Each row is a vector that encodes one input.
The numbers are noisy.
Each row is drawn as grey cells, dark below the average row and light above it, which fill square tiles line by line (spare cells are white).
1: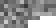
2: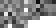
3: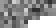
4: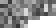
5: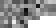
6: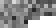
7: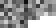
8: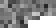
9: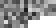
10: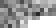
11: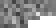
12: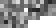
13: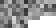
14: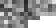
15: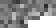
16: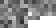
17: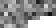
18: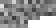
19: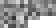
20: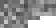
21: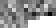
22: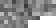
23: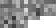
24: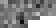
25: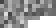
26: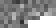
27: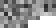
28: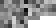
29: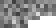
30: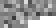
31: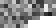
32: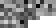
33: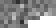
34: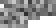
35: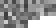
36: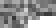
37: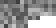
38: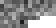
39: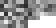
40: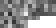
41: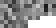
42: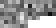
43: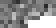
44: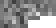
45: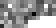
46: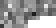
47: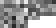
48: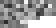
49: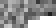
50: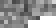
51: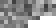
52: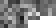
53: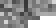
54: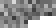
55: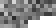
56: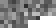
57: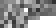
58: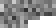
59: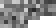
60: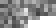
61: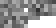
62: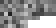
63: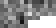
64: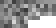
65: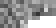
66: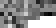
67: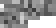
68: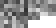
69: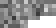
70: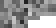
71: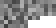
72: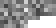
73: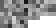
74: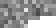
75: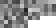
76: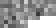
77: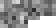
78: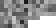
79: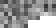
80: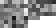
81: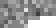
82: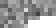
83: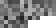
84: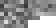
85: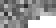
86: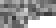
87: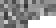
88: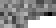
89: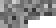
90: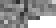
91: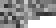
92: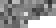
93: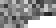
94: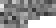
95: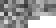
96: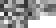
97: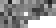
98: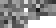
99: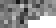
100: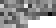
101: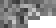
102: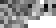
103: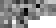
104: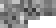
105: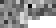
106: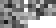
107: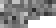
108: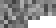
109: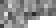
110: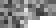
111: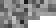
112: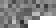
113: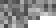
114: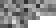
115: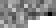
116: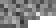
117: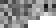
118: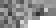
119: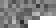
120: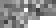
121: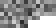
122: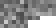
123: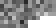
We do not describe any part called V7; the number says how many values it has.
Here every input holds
either a point on an 8-point line, or a true/false value and a value of V7.
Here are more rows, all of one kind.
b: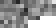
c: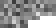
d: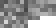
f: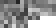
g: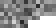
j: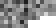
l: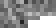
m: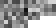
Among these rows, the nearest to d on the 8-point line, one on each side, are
b and f.
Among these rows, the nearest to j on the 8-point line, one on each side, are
b and g.
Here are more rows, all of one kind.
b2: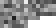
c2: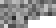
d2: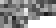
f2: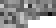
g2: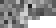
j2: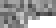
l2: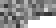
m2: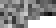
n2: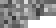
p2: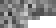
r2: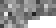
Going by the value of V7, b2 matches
c2 and n2.
